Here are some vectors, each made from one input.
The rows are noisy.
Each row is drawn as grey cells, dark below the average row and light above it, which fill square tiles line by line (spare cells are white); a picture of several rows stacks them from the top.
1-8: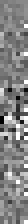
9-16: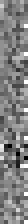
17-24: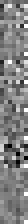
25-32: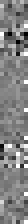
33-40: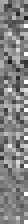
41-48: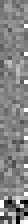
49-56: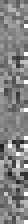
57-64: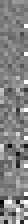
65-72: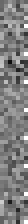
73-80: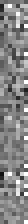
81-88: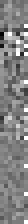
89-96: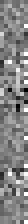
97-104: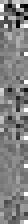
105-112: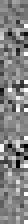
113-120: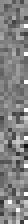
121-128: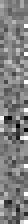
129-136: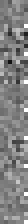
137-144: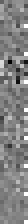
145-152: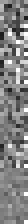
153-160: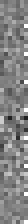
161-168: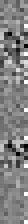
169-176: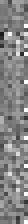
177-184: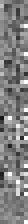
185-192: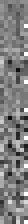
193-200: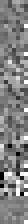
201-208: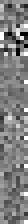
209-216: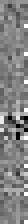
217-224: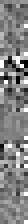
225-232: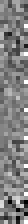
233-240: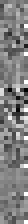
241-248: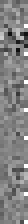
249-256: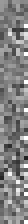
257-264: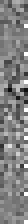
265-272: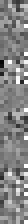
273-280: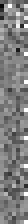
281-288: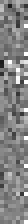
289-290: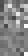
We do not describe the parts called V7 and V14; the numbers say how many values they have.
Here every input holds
a point on an 8-point line, together with either a point on a 10-point circle, a value of V7 and a value of V14, or a fixed value.
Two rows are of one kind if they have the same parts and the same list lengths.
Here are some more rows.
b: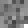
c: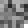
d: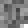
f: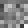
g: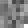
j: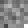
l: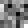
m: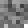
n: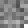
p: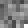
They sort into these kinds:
b, d, g, p
c, f, j, l, m, n

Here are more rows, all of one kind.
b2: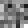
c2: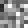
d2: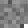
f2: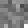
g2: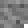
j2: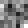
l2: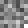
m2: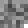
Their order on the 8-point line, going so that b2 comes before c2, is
l2, j2, b2, c2, g2, m2, f2, d2.
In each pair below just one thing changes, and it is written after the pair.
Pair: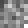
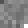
the value of V14
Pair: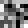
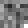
the value of V7
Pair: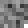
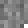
the value of V14
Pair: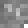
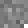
the place on the 10-point circle
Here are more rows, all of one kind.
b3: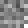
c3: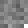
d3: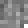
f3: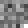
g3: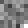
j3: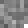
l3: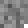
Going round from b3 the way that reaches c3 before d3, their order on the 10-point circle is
b3, c3, l3, j3, f3, g3, d3.
